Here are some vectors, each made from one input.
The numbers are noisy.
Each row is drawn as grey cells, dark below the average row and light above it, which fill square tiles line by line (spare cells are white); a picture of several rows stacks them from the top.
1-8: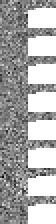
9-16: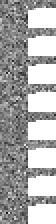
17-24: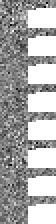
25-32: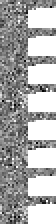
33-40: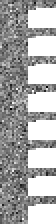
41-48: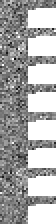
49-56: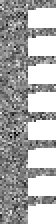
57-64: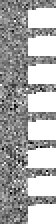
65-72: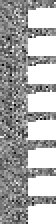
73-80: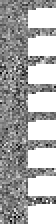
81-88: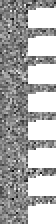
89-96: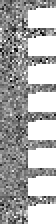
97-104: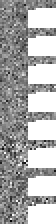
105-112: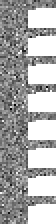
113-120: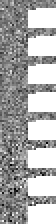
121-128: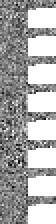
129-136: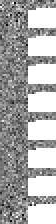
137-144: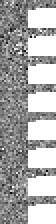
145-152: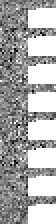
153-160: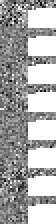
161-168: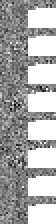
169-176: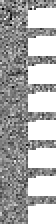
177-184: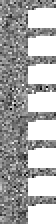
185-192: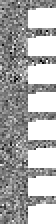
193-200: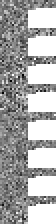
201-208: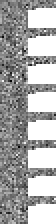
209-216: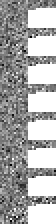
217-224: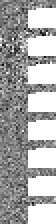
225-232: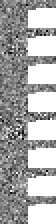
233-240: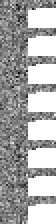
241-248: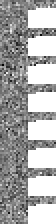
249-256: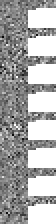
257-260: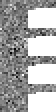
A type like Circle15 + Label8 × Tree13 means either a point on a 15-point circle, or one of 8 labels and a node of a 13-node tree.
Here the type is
Bool × Bool × Bool × Circle11 + Line9.
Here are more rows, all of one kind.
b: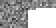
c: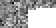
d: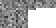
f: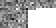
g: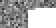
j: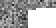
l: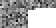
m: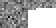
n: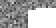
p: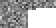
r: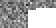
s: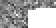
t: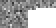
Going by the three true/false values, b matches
d, j and t.
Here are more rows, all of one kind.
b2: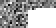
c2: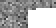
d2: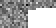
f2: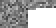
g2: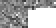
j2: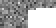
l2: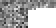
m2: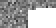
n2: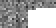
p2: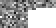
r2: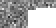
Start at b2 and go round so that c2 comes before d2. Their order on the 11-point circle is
b2, j2, n2, m2, c2, p2, l2, f2, d2, g2, r2.
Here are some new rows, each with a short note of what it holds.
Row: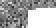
a point on an 11-point circle and three true/false values
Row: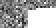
a point on a 9-point line
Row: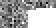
a point on a 9-point line
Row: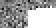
a point on a 9-point line
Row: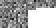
a point on an 11-point circle and three true/false values
